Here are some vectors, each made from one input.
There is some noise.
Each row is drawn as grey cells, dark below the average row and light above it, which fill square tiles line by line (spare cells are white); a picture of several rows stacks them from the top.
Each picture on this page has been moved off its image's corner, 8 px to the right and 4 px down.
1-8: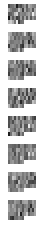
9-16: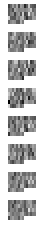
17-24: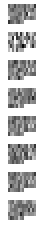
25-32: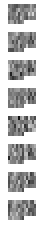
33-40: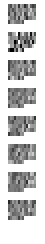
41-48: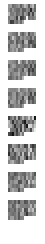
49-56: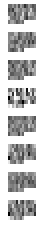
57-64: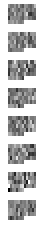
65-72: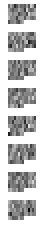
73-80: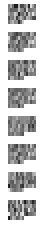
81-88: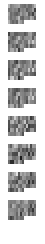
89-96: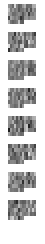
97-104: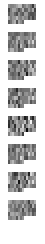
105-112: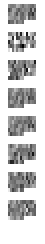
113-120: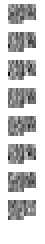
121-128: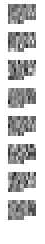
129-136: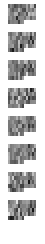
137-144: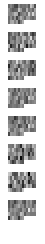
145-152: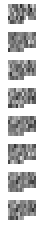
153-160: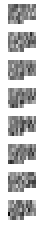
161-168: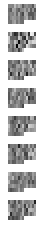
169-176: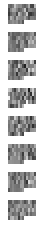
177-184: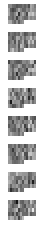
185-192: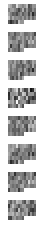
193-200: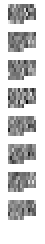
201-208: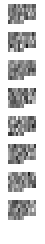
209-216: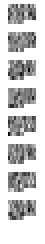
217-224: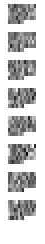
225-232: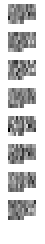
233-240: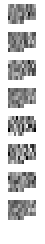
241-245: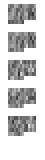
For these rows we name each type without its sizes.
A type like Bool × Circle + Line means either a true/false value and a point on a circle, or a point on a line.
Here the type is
List(Line).
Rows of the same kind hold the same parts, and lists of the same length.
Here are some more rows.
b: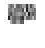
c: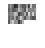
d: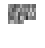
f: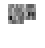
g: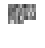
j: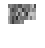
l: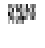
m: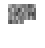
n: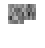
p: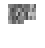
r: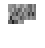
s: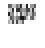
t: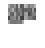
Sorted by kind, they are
b, f, m, n, r, t
c, d, g, j, p
l, s

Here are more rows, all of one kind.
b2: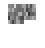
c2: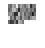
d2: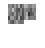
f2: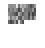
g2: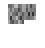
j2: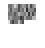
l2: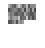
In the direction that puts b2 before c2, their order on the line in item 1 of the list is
g2, f2, b2, j2, c2, l2, d2.
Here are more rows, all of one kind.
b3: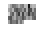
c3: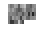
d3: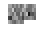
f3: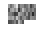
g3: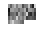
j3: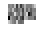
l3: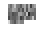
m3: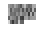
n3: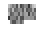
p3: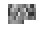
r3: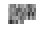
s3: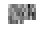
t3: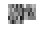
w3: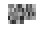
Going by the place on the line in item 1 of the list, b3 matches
c3, r3 and s3.
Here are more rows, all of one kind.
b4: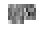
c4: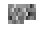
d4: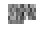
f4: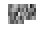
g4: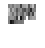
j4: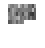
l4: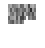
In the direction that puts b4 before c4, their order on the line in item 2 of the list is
d4, l4, b4, j4, g4, f4, c4.
